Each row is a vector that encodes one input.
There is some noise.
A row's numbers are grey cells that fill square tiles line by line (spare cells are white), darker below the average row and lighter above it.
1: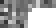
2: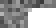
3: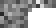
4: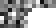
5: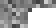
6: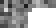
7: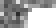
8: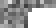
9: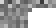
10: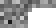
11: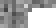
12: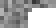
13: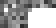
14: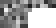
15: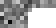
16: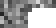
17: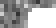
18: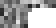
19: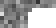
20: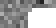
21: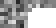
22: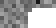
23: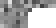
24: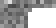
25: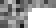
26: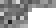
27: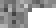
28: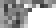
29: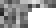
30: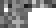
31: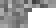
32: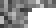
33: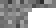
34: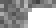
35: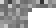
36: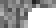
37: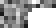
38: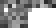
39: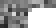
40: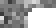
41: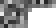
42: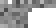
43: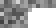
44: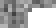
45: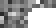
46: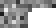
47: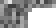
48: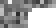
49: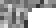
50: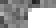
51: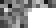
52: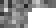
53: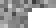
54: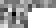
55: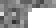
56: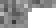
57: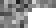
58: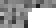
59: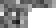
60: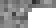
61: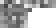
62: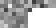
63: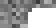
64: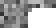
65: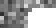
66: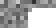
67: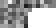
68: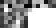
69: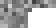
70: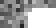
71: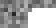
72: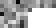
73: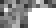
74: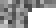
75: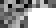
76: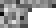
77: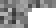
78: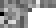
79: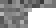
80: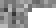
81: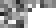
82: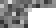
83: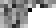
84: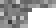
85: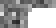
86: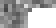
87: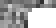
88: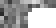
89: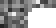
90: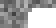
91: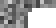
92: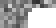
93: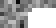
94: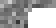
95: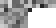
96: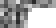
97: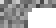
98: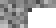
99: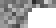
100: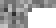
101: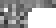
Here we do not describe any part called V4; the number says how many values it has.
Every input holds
a value of V4, together with either a point on a 5-point line, or a node of a 7-node tree.
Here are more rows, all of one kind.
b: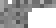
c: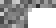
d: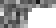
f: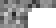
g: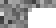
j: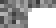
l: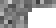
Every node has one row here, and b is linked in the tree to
l.
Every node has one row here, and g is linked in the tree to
c and d.
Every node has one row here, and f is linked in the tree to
j.
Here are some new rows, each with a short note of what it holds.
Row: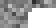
a node of a 7-node tree and a value of V4
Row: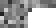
a point on a 5-point line and a value of V4
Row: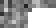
a point on a 5-point line and a value of V4
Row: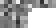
a node of a 7-node tree and a value of V4
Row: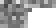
a node of a 7-node tree and a value of V4
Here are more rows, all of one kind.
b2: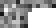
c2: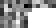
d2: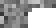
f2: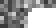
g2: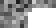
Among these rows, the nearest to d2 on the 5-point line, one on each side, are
b2 and f2.
